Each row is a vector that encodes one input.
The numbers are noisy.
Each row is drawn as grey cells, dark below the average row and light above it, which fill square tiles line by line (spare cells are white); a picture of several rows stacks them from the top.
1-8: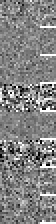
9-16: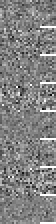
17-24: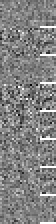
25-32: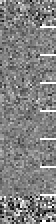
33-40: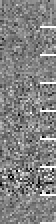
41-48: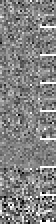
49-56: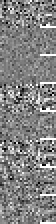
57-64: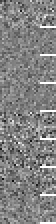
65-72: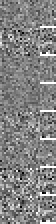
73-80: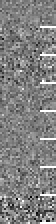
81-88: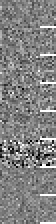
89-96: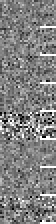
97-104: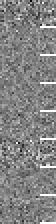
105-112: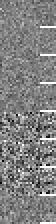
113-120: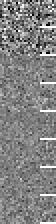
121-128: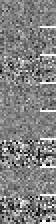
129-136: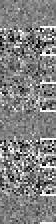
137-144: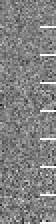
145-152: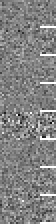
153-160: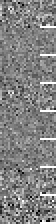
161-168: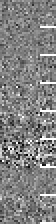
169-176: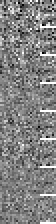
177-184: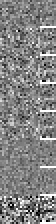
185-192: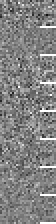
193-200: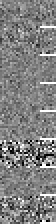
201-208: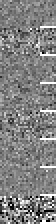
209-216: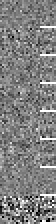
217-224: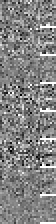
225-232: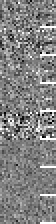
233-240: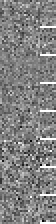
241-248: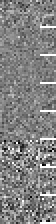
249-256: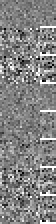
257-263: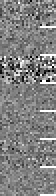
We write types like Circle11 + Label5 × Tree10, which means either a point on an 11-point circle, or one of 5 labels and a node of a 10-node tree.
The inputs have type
(Bool × Bool × Bool × Bool + Line8) × Tree8 × (Tree8 + Unit).
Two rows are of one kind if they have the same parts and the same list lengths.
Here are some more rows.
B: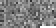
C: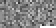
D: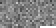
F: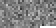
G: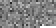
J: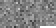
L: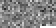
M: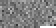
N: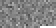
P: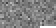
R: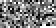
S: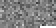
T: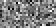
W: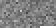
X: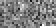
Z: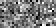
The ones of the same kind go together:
B, X, Z
C, D, F, G, J, R
L, N, P, S, T, W
M

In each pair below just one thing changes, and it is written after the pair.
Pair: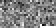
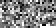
one of the four true/false values
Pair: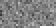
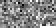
one of the four true/false values
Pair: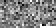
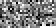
one of the four true/false values
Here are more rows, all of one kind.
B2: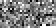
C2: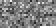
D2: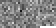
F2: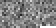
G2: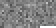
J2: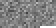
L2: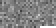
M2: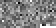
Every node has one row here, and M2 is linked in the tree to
C2 and J2.
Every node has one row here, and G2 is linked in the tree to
D2, F2 and J2.
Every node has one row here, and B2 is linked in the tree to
F2.
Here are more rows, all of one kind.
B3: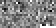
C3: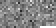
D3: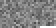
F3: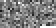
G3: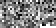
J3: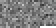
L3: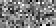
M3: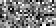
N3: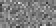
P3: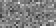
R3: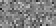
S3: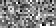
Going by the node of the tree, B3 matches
F3, M3 and S3.
